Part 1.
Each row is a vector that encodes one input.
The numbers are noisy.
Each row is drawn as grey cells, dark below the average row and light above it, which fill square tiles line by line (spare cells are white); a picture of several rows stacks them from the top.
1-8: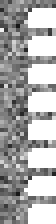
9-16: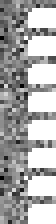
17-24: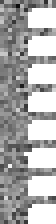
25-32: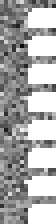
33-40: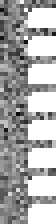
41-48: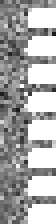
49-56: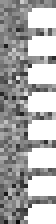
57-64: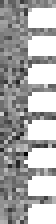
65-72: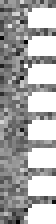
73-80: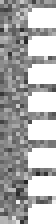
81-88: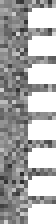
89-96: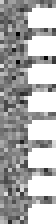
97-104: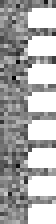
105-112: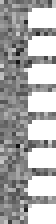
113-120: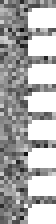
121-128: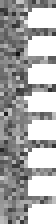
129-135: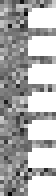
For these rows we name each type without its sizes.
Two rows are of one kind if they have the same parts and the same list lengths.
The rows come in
2 kinds.
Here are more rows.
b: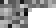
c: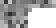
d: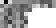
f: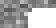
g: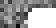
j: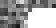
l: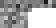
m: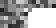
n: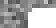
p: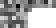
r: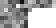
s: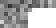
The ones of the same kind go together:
b, c, d, l, p, r, s
f, g, j, m, n

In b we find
a point on a line.
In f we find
a point on a circle and a true/false value.
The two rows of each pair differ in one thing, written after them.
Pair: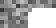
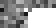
the true/false value
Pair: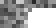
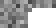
the true/false value
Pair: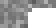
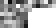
the place on the circle
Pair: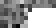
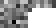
the true/false value
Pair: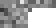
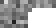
the place on the circle
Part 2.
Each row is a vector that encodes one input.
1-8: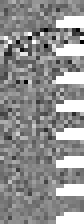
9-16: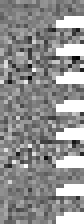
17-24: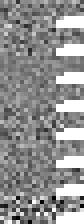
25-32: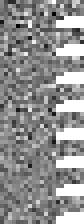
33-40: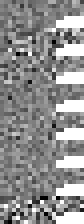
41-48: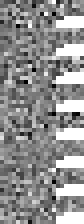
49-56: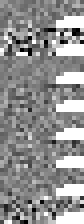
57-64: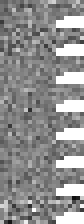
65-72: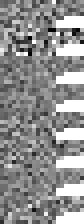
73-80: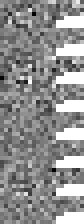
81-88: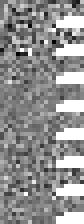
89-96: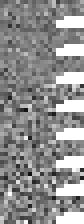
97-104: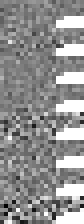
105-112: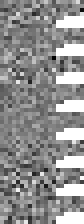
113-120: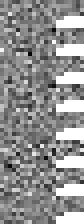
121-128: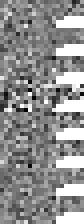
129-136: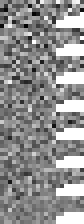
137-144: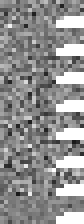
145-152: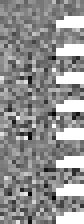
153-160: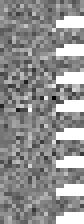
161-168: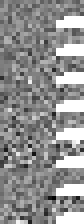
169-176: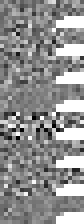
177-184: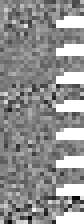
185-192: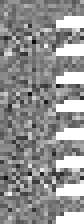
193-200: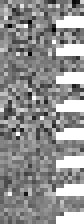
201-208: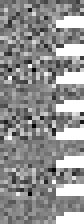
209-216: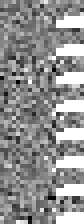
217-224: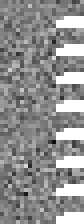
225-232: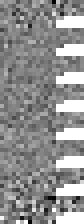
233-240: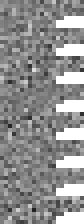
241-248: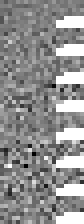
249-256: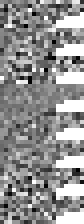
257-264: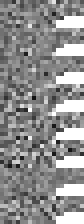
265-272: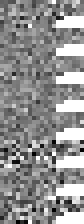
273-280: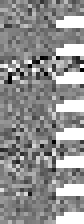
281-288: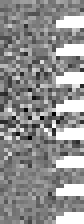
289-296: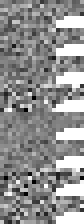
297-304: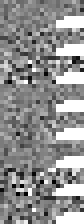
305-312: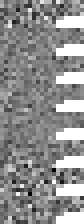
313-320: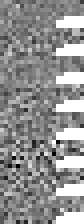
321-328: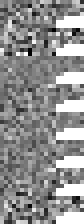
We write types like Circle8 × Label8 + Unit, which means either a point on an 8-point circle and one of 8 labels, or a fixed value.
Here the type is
(Circle10 + Label10) × Tree10.
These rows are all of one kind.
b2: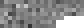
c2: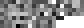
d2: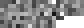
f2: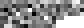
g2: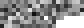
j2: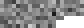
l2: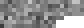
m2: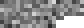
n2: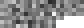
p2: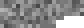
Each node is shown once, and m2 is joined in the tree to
f2.
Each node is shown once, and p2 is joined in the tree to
f2 and j2.
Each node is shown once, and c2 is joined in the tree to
d2 and n2.
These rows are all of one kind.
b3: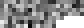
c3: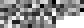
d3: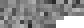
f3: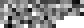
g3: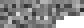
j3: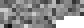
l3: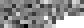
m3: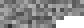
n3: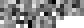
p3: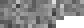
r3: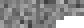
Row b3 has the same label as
d3, f3, n3 and r3.
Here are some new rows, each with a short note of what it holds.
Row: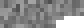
one of 10 labels and a node of a 10-node tree
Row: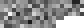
one of 10 labels and a node of a 10-node tree
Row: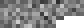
a point on a 10-point circle and a node of a 10-node tree
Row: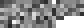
one of 10 labels and a node of a 10-node tree
